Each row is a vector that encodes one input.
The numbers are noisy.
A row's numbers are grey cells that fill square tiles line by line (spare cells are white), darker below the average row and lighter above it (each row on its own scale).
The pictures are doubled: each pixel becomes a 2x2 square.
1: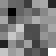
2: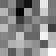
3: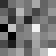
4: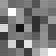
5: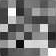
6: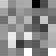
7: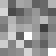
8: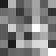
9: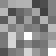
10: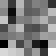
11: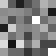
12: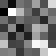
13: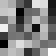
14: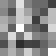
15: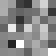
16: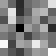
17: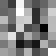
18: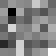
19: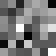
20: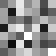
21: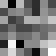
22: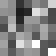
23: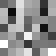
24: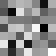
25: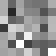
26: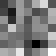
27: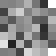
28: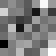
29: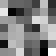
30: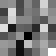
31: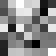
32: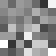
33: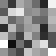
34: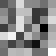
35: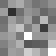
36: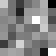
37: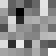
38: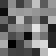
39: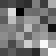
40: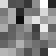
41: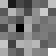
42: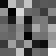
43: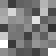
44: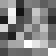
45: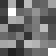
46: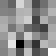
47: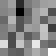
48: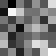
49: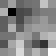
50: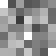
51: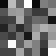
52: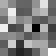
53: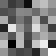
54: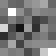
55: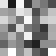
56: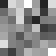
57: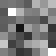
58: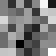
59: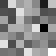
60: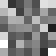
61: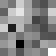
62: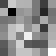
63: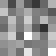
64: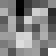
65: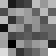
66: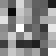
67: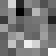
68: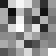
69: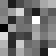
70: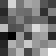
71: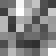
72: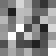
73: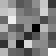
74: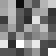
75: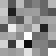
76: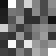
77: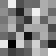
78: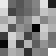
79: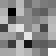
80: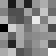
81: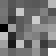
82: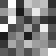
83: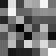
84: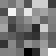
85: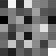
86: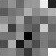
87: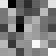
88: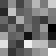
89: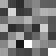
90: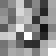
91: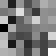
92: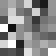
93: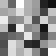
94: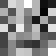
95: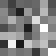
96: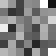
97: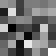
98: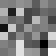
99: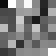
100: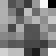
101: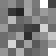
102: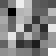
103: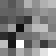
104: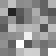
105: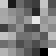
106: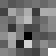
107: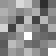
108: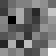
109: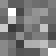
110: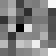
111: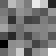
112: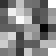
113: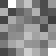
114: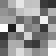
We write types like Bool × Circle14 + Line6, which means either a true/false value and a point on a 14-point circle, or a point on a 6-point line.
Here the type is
(Bool × Label5 + Unit) × Line7.
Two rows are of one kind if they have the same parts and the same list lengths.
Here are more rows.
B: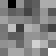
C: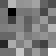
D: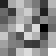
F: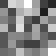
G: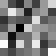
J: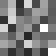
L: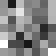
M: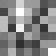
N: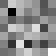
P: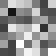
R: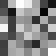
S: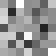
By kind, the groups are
B, C, G, J
D, F, L, M, N, P, R, S

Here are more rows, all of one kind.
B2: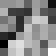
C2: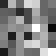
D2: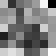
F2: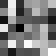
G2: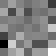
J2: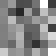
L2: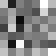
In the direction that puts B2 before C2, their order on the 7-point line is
B2, D2, G2, F2, J2, C2, L2.
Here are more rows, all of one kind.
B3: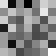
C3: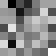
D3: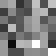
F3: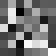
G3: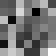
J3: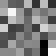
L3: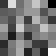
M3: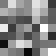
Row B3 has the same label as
G3 and M3.
